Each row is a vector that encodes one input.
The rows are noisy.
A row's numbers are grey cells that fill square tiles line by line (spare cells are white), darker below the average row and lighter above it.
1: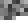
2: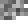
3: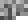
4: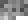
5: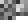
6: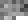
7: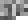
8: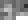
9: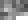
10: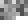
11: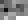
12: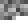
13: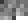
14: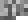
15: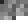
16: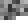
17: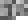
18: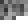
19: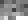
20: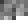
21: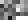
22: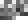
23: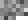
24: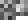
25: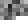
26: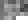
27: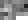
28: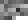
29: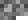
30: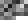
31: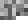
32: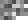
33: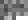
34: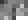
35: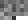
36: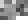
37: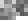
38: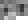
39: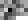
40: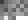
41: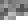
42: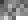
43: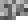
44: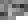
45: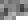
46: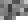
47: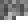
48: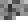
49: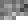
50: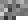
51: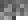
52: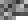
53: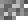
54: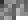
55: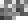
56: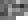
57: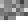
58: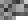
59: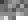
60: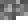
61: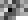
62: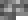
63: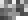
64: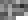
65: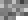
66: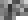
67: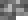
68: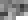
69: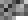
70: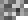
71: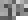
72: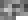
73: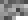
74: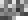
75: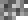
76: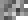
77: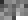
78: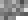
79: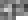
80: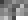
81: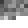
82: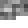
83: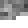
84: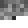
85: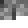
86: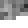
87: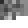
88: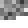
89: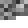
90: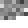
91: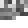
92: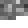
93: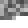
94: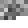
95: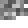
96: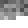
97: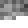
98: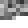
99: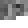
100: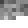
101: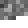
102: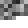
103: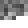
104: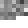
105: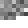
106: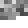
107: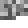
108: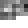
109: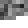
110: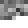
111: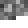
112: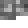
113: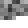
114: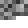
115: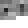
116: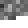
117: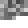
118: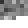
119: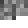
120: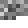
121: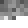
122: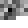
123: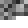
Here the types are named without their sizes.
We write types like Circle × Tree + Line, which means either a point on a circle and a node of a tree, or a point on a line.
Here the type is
Bool × Circle + Line.
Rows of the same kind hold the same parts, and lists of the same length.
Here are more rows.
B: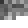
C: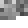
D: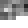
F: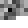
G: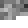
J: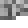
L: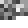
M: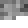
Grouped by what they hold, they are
B, D, G, M
C, F, J, L

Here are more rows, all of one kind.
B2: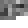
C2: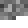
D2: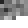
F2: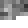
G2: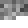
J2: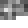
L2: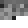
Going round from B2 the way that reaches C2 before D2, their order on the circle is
B2, C2, L2, D2, G2, F2, J2.
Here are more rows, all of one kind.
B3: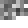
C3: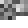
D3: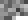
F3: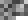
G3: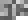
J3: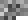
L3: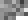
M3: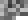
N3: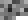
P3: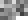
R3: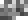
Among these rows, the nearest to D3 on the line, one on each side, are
B3 and M3.
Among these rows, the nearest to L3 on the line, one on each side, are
M3 and P3.
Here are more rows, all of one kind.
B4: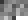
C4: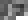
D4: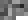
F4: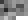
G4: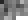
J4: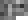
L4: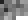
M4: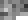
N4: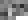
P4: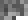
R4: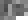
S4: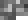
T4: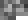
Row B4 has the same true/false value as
M4, S4 and T4.
